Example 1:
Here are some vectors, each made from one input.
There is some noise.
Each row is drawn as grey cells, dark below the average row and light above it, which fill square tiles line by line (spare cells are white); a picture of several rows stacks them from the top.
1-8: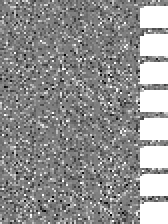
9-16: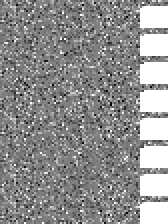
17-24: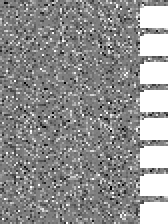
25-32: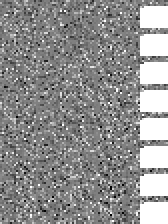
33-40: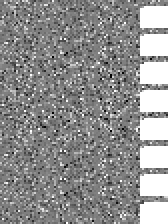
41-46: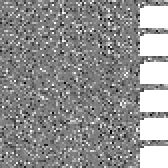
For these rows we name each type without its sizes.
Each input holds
a point on a line and a true/false value.
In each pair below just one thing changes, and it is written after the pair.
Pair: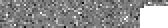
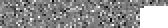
the place on the line
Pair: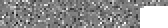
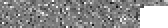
the true/false value
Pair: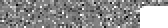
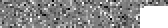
the place on the line
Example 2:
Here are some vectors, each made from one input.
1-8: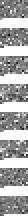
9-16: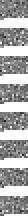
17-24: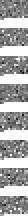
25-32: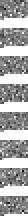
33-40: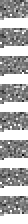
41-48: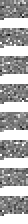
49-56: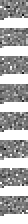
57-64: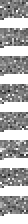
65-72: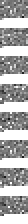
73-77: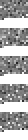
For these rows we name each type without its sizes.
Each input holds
a point on a line, together with either a fixed value, or three true/false values.
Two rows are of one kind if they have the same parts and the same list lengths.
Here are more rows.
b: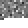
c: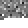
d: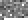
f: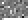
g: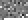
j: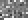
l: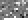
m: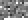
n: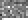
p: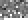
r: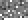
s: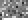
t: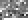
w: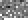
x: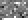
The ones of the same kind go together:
b, c, d, j, l, m, r, s, t, w, x
f, g, n, p

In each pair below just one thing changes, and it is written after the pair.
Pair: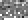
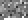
the place on the line
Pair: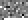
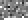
one of the three true/false values
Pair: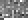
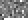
the place on the line
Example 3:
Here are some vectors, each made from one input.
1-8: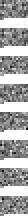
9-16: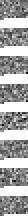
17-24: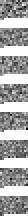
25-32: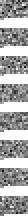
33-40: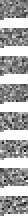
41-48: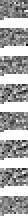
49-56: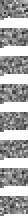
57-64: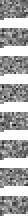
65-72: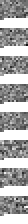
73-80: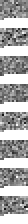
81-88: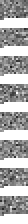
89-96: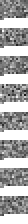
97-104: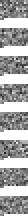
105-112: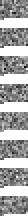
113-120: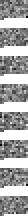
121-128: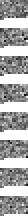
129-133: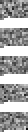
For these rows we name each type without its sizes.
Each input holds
a true/false value, together with either a point on a circle, or a fixed value.
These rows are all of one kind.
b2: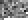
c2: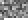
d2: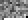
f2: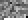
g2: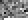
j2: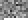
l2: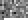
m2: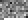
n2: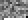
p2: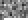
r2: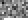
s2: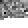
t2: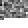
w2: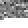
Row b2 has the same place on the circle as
g2, s2 and t2.
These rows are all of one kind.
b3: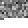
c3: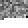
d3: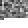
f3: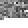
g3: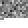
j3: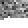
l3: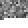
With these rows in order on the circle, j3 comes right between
c3 and d3.
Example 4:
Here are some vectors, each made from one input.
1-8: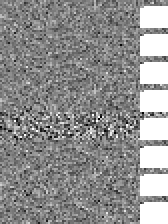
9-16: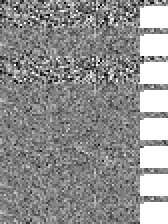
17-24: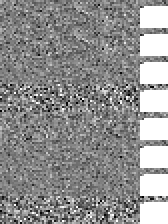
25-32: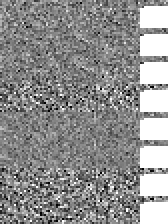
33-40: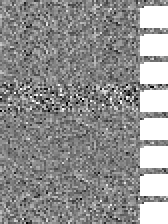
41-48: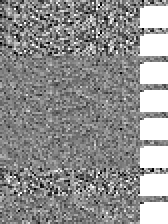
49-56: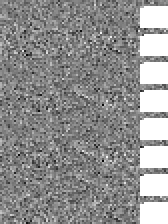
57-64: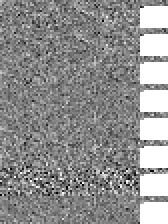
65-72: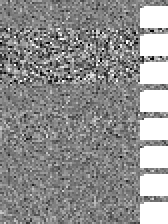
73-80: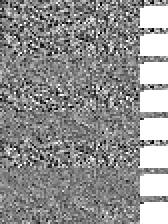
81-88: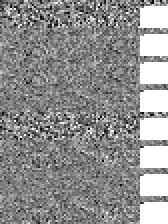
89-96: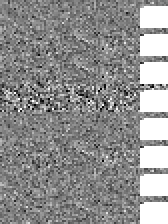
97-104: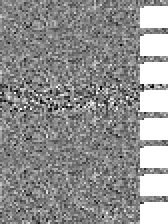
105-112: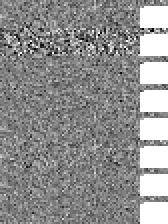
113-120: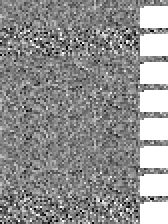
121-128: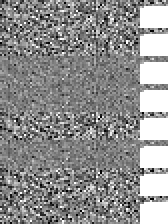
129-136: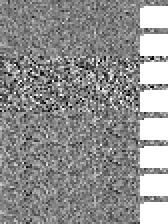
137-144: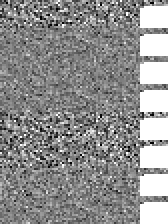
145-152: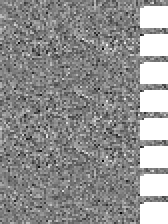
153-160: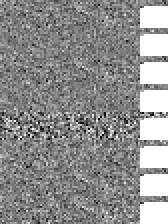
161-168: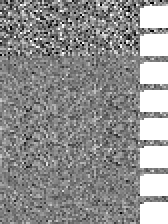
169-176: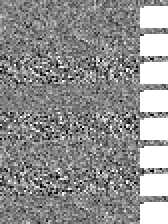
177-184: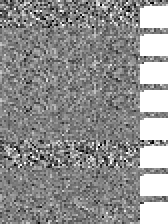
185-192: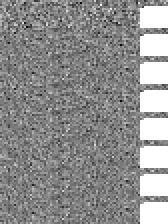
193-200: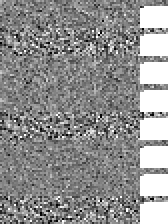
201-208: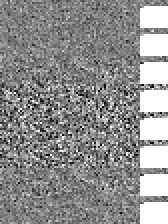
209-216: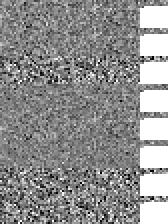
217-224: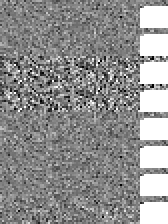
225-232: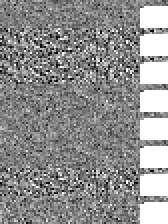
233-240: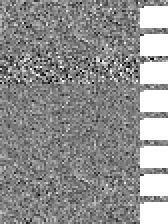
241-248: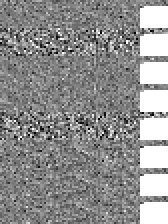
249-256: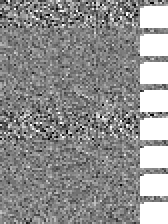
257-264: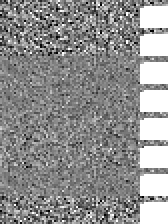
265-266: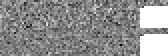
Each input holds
either a point on a 3-point line and a point on a 4-point line, or a point on a 15-point line.
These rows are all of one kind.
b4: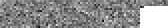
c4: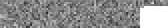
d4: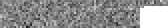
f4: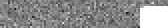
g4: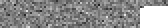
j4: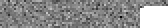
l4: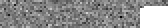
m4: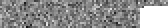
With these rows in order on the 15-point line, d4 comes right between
c4 and m4.
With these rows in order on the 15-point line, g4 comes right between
b4 and l4.
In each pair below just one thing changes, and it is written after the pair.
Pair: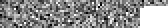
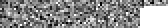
the place on the 3-point line
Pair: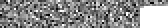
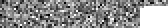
the place on the 4-point line
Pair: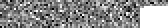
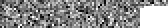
the place on the 4-point line
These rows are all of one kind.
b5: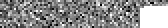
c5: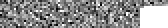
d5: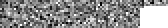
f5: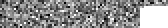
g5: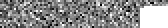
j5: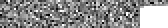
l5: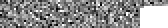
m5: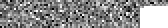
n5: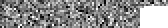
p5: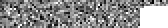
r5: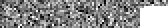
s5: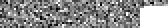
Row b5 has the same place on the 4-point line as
g5 and m5.
